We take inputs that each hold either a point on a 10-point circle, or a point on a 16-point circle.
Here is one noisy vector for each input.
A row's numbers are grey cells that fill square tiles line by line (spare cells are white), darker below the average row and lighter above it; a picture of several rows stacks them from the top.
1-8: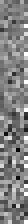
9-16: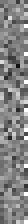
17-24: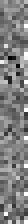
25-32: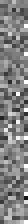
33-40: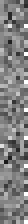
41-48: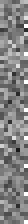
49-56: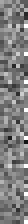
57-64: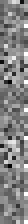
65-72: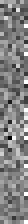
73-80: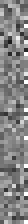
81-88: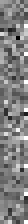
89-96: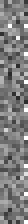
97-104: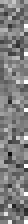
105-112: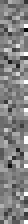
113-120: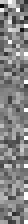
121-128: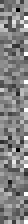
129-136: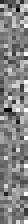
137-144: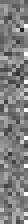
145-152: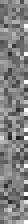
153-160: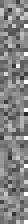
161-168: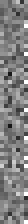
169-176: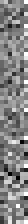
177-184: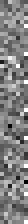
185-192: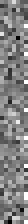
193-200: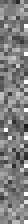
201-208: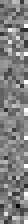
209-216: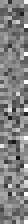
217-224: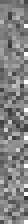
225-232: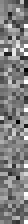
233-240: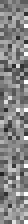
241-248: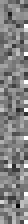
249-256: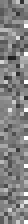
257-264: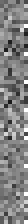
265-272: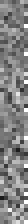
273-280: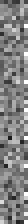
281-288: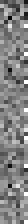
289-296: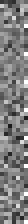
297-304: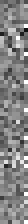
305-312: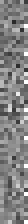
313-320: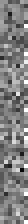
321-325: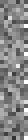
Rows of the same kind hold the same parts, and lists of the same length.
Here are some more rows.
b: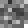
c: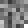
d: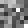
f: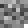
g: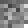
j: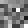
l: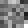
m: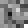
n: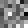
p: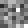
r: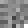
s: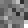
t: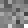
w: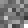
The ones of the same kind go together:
b, d, f, j, l, n, p, r, s, w
c, g, m, t

